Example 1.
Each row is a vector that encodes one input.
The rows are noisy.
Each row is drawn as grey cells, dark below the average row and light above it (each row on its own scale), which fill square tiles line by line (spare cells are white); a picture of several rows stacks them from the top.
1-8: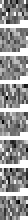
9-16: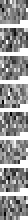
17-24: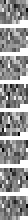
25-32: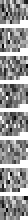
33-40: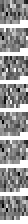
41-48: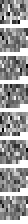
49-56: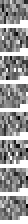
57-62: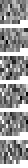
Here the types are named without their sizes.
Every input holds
a point on a line.
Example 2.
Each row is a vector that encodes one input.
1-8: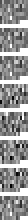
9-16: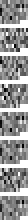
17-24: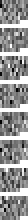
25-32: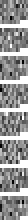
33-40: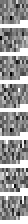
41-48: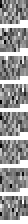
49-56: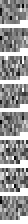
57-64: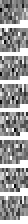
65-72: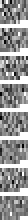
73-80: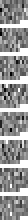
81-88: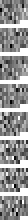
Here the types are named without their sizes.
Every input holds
either a point on a circle, or a fixed value.
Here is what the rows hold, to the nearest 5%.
About 90% of them hold a point on a circle. The rest hold a fixed value.
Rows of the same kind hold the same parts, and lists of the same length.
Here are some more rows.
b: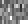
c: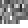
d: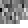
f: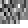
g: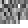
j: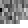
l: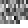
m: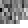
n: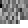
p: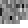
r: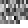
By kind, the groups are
b, c, d, f, g, j, m, n, p
l, r

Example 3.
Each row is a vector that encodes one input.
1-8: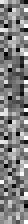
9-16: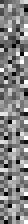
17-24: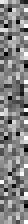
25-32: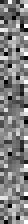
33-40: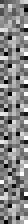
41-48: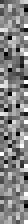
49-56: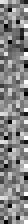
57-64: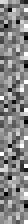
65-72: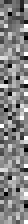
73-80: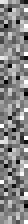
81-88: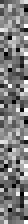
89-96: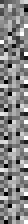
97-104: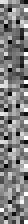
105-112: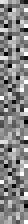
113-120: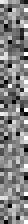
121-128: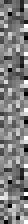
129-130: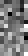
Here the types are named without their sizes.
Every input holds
a label.
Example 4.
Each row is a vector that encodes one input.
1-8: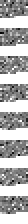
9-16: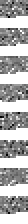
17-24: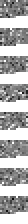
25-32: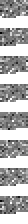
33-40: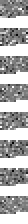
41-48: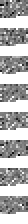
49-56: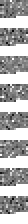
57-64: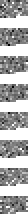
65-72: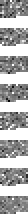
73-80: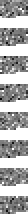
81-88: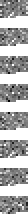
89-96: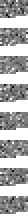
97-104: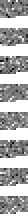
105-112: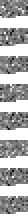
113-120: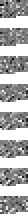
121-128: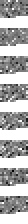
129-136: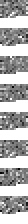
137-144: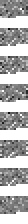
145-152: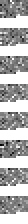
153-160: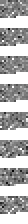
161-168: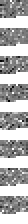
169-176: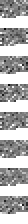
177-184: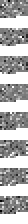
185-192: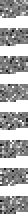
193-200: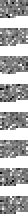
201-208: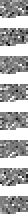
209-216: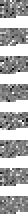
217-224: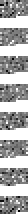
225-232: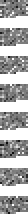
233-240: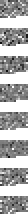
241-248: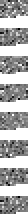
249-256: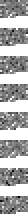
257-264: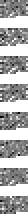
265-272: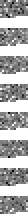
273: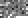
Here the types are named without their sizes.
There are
2 kinds of row.
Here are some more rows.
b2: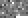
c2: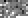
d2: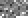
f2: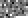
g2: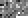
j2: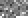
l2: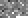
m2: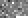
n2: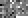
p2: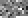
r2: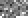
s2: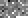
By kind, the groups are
b2, c2, f2, g2, l2, m2, n2, p2, s2
d2, j2, r2

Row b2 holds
a point on a circle.
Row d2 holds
a fixed value.
